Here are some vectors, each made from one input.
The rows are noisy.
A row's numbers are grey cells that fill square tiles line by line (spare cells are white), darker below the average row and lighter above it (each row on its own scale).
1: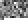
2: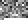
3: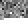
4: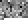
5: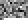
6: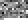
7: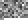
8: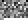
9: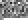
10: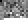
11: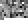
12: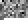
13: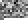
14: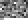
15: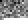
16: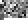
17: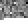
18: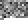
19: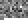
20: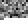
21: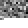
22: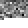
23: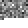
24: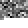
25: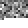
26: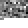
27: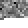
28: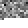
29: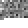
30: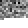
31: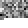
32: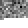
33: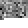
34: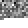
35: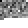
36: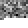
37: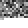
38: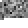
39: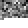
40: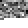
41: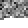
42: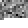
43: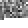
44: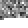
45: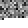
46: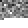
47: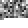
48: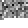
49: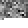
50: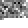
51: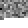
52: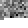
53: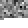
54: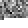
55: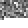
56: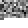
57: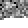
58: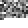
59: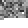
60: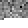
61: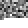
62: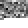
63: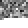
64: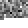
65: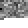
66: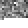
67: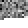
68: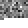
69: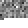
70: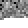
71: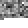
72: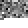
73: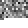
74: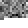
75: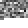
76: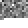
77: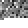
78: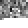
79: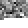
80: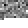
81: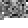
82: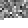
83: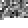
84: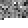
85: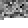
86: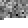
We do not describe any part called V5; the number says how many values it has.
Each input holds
a point on a 6-point circle, together with either a point on a 4-point line, or a value of V5.
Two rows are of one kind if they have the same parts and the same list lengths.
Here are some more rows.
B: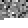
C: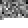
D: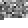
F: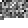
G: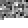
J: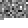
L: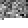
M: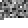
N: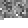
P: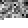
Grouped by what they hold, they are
B, D, F, J, M
C, G, L, N, P

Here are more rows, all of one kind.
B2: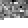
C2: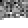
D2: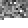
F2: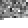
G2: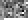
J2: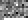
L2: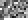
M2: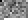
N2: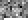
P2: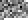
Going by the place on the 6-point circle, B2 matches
J2 and L2.
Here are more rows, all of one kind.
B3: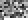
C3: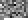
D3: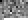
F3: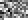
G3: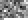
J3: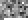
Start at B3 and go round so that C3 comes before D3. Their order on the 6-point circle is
B3, C3, F3, G3, D3, J3.
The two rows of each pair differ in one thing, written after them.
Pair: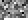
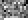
the place on the 4-point line
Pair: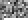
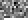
the place on the 4-point line
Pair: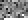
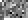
the place on the 6-point circle
